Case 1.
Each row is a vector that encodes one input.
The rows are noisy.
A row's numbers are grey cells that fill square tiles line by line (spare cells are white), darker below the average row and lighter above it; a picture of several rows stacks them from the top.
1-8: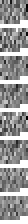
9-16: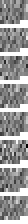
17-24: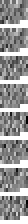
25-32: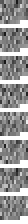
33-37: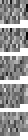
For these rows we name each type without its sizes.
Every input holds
a true/false value, together with either a point on a circle, or a fixed value.
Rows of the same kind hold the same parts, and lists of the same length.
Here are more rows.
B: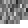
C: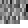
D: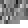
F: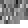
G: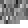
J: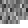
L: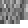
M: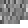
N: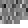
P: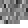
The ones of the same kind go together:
B, D, F, G, J, L, M, N, P
C

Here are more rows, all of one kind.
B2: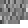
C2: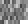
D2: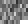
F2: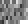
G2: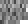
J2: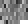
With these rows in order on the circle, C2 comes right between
F2 and J2.
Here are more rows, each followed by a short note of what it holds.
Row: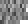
a point on a circle and a true/false value
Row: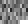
a point on a circle and a true/false value
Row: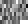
a true/false value
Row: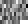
a true/false value
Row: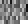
a true/false value
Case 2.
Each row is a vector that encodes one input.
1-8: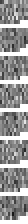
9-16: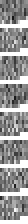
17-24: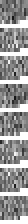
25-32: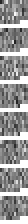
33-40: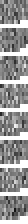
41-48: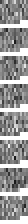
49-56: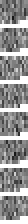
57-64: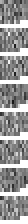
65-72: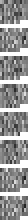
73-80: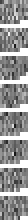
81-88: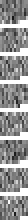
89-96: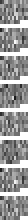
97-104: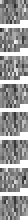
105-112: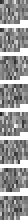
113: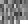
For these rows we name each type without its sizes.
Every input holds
either a point on a circle, or a node of a tree.
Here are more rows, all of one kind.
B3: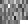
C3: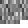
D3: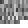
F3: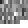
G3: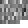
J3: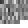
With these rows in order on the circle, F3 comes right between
D3 and G3.
